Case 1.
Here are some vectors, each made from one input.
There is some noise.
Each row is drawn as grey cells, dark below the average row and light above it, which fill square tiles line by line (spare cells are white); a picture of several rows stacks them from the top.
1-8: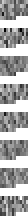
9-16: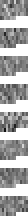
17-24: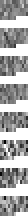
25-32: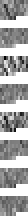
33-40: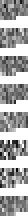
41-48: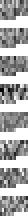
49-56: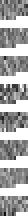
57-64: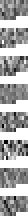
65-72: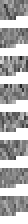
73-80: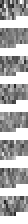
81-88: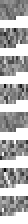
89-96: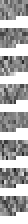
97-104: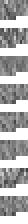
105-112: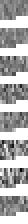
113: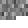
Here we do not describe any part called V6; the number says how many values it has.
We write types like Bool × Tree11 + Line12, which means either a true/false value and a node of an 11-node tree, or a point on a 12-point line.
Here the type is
Line5 + Line7 + V6.
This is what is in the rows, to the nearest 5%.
About 30% of them hold a point on a 5-point line. About 50% of them hold a point on a 7-point line. The rest hold a value of V6.
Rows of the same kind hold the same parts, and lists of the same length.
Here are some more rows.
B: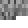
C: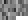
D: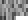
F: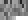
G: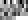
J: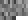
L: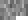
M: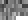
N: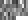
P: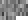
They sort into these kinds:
B, C, D, J
F, G, M
L, N, P

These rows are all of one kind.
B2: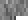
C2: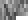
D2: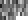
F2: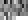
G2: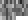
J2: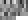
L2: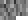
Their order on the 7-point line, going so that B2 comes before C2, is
D2, L2, G2, F2, B2, J2, C2.
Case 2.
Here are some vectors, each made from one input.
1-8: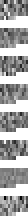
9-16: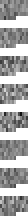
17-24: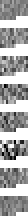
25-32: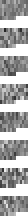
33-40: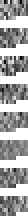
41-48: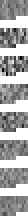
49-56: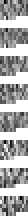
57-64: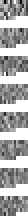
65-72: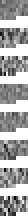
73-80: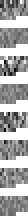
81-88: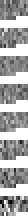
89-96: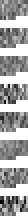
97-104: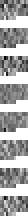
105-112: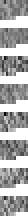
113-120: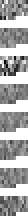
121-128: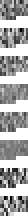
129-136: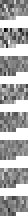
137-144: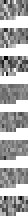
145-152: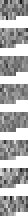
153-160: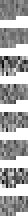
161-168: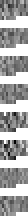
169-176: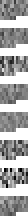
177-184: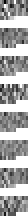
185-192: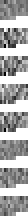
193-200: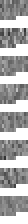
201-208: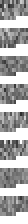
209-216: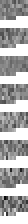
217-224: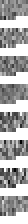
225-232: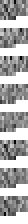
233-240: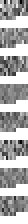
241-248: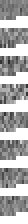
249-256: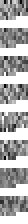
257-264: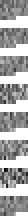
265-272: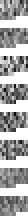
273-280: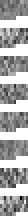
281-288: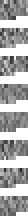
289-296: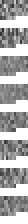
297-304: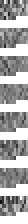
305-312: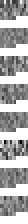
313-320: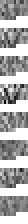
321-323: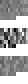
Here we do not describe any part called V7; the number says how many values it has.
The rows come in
2 kinds.
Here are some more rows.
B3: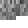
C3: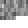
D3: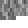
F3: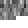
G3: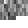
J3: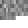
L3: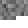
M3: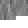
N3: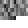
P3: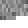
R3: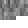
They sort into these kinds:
B3, C3, D3, G3, N3, R3
F3, J3, L3, M3, P3

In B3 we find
a point on a 15-point circle and a point on a 6-point line.
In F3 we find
a point on a 15-point circle and a value of V7.
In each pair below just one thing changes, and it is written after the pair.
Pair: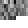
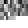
the place on the 6-point line
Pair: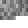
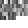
the place on the 15-point circle
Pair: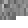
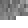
the place on the 15-point circle
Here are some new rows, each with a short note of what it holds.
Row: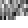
a point on a 15-point circle and a value of V7
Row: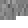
a point on a 15-point circle and a point on a 6-point line
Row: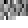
a point on a 15-point circle and a value of V7
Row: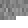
a point on a 15-point circle and a value of V7
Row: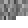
a point on a 15-point circle and a point on a 6-point line
